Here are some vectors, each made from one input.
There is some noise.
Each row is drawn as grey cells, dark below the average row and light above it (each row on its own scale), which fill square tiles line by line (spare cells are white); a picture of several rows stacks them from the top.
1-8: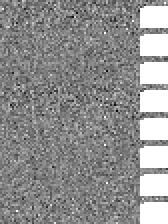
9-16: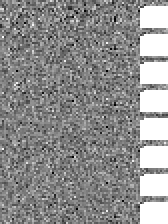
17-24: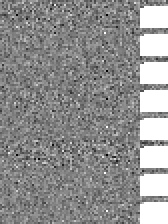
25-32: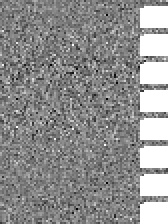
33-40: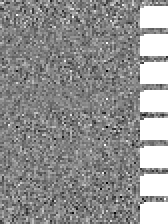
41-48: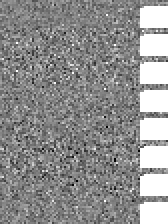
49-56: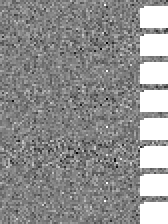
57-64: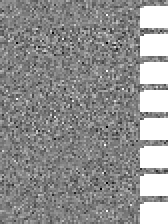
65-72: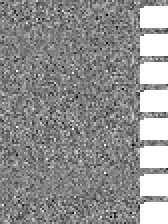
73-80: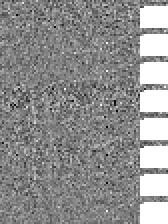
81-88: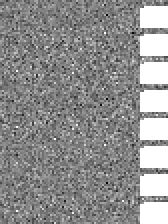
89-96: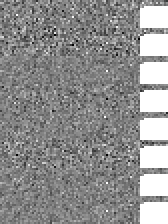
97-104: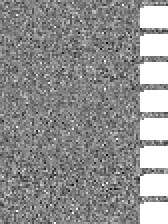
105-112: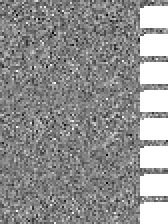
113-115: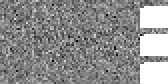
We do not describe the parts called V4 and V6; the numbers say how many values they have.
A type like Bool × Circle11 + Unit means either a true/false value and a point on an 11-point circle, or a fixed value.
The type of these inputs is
Bool × Bool × Bool × Bool × Line5 × V4 × V6.
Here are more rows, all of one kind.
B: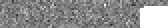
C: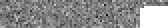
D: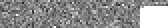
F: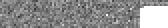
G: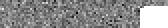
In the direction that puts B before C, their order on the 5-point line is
F, B, G, C, D.
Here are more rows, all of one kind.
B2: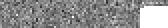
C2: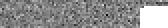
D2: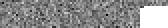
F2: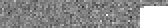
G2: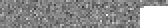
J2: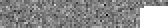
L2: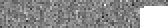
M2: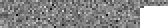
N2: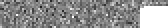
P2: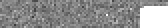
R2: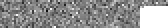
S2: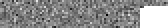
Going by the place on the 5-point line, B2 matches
D2 and P2.
